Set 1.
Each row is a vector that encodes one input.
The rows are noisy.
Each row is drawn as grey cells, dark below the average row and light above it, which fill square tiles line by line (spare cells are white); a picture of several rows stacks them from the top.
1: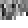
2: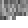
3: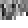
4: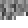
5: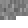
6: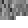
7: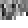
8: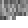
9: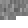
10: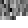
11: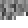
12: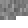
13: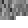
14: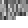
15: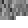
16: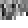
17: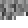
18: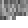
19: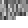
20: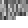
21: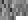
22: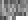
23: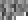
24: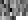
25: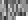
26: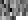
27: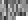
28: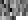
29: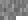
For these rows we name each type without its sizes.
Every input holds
a node of a tree.
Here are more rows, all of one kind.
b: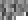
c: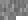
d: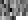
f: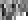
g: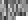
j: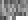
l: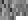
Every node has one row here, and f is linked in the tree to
b.
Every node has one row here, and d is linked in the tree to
l.
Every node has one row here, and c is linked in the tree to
b, j and l.
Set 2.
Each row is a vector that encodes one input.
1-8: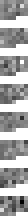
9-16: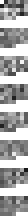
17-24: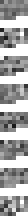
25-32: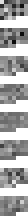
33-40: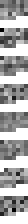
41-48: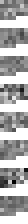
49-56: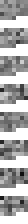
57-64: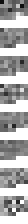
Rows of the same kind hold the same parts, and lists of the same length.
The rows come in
2 kinds.
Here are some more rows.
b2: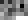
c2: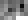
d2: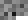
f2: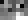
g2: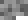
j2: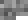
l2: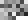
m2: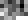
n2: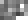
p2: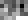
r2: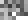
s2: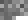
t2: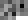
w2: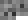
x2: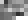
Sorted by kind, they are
b2, s2, x2
c2, d2, f2, g2, j2, l2, m2, n2, p2, r2, t2, w2

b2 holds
a fixed value.
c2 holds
three true/false values.
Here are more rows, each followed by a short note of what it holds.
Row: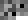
three true/false values
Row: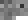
a fixed value
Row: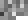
three true/false values
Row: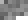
three true/false values
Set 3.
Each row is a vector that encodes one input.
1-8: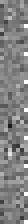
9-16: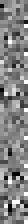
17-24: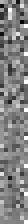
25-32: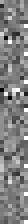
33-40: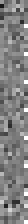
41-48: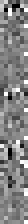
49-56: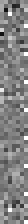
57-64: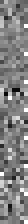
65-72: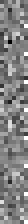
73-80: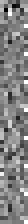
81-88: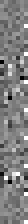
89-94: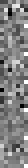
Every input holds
either a point on a 17-point circle, or a fixed value.
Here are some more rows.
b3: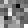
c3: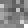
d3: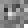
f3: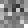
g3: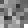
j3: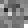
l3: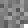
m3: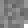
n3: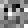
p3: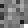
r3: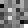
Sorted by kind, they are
b3, g3
c3, d3, f3, j3, l3, m3, n3, p3, r3

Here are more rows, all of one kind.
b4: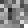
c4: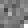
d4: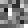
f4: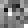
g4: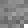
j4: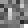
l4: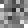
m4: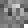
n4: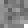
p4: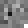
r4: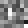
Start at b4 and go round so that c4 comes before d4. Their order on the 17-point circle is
b4, r4, m4, g4, p4, f4, j4, c4, d4, n4, l4.
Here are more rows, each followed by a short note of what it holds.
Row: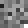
a point on a 17-point circle
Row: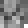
a fixed value
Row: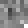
a point on a 17-point circle
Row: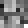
a fixed value
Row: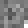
a point on a 17-point circle
